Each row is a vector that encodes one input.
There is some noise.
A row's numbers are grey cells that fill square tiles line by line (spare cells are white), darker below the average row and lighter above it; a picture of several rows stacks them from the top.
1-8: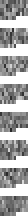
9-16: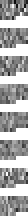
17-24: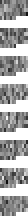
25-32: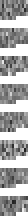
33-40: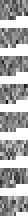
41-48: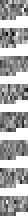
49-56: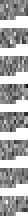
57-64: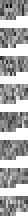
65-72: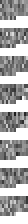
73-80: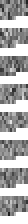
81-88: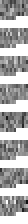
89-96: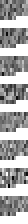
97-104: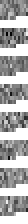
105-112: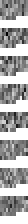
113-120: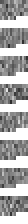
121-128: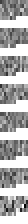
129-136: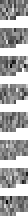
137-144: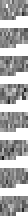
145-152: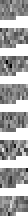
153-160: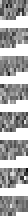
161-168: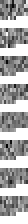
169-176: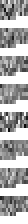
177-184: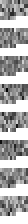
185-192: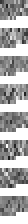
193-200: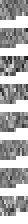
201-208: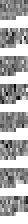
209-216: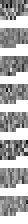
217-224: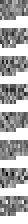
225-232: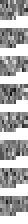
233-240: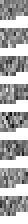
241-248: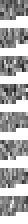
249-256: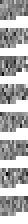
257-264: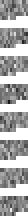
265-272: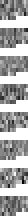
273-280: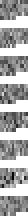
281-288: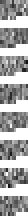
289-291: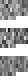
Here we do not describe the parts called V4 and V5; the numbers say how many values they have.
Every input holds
a point on an 8-point circle and a value of V4, together with either a point on an 8-point circle, or a value of V5.
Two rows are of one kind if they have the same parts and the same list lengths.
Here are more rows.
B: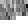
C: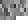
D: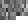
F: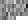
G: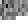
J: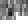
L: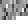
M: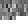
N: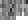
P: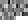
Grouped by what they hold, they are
B, C, F, G, L, M, P
D, J, N

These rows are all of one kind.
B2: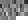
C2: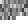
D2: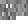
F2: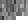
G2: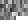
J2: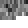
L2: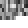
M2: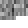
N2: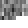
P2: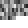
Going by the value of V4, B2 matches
D2 and F2.
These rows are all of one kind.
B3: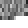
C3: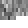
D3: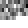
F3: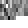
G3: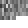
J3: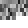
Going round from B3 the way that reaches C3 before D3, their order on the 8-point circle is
B3, F3, C3, D3, J3, G3.
